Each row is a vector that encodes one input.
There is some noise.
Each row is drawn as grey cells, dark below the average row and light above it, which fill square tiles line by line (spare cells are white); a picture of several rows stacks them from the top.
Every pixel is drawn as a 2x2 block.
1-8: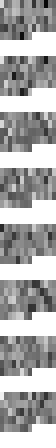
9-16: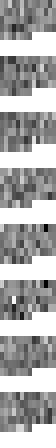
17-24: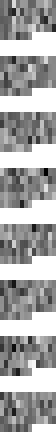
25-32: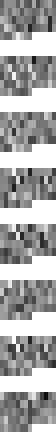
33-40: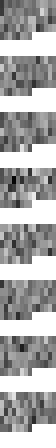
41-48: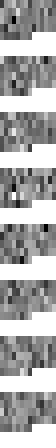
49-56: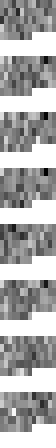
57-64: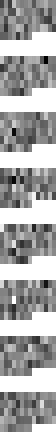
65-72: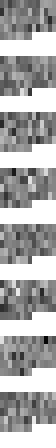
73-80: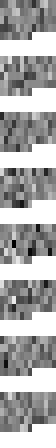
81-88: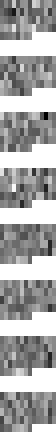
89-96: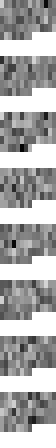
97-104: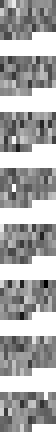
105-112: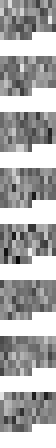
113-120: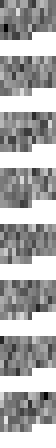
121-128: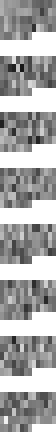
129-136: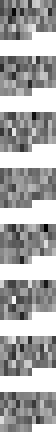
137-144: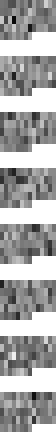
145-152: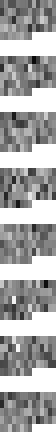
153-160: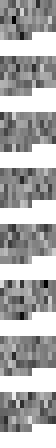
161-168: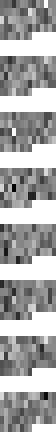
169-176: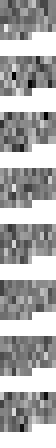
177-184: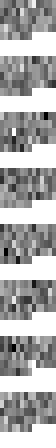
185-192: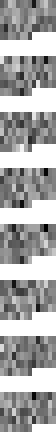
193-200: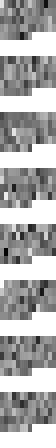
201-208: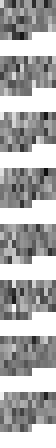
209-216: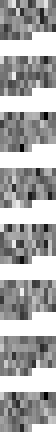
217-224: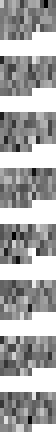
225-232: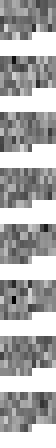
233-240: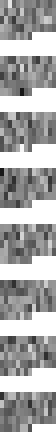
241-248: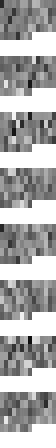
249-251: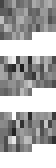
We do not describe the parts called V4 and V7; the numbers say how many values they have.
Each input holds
a point on a 10-point line and five true/false values, together with either a point on a 10-point line and a value of V4, or a value of V7.
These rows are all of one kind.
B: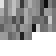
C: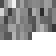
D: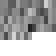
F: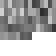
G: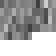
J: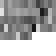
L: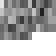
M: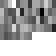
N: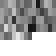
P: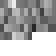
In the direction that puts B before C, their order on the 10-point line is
B, L, J, F, G, N, D, P, C, M.
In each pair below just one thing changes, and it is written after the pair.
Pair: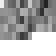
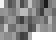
the value of V7
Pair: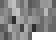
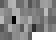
the value of V7
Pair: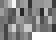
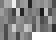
the value of V7
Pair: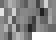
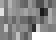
the place on the 10-point line
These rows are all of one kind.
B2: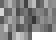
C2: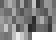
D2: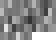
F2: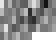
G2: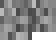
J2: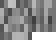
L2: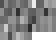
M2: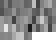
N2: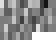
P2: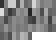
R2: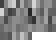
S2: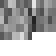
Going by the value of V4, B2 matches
C2, J2, P2 and R2.
